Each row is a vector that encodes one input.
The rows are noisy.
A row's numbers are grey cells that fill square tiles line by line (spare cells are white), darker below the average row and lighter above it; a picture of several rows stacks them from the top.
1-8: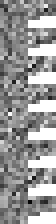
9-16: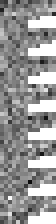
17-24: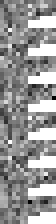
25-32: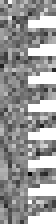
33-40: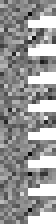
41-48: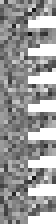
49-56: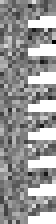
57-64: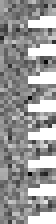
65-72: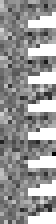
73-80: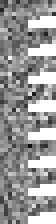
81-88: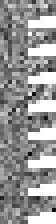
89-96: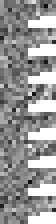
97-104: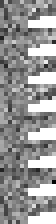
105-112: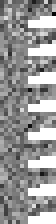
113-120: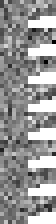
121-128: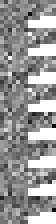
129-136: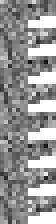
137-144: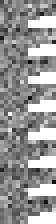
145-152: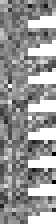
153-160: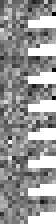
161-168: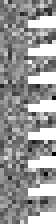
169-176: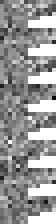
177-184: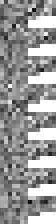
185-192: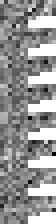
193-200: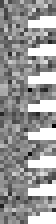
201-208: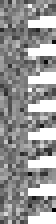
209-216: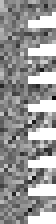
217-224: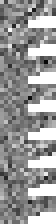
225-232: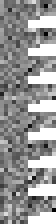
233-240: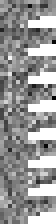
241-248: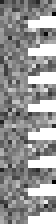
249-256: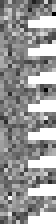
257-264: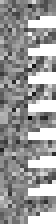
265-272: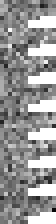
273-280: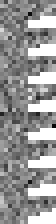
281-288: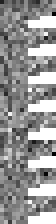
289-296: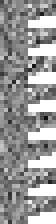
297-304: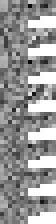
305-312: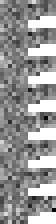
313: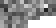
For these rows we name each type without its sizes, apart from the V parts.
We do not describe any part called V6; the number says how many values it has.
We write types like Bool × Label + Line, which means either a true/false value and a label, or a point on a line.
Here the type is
Bool × Label + V6.
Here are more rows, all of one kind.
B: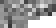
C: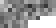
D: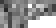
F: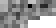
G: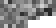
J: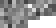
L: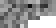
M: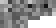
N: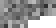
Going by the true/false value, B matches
D, G and J.
